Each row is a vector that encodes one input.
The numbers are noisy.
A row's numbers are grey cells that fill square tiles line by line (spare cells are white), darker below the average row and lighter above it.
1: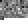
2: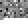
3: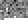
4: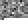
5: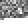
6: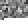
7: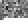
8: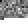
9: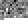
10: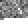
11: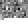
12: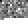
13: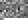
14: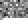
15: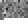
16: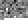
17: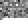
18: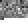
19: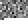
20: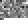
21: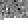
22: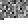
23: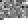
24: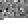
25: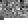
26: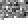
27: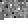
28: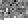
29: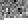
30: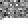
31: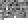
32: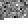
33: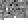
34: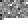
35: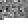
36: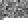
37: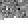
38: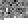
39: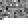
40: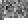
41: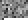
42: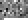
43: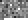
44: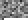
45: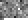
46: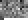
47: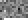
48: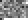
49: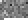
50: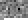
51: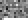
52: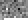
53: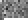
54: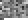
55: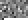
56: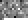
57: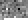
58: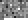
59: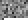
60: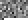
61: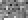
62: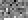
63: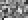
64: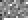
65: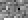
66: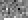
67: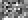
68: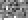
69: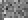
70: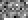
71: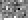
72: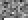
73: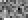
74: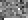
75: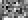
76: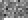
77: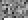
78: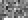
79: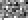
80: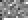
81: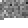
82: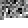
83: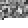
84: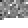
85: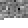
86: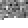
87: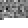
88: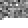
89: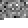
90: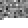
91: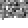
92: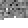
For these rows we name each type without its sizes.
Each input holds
a true/false value, together with either a point on a line, or a node of a tree.
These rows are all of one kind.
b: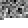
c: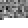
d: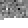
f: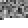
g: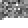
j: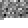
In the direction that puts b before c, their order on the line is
d, b, f, c, j, g.
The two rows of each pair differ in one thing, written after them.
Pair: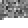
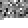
the true/false value
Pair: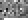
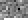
the place on the line
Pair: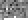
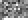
the place on the line
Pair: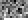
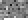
the true/false value
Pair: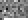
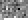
the place on the line
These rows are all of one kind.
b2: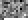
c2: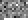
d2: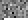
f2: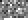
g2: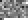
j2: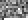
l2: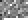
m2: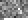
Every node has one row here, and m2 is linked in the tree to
c2, f2, j2 and l2.
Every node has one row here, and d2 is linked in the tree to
f2.
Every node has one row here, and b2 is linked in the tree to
c2.
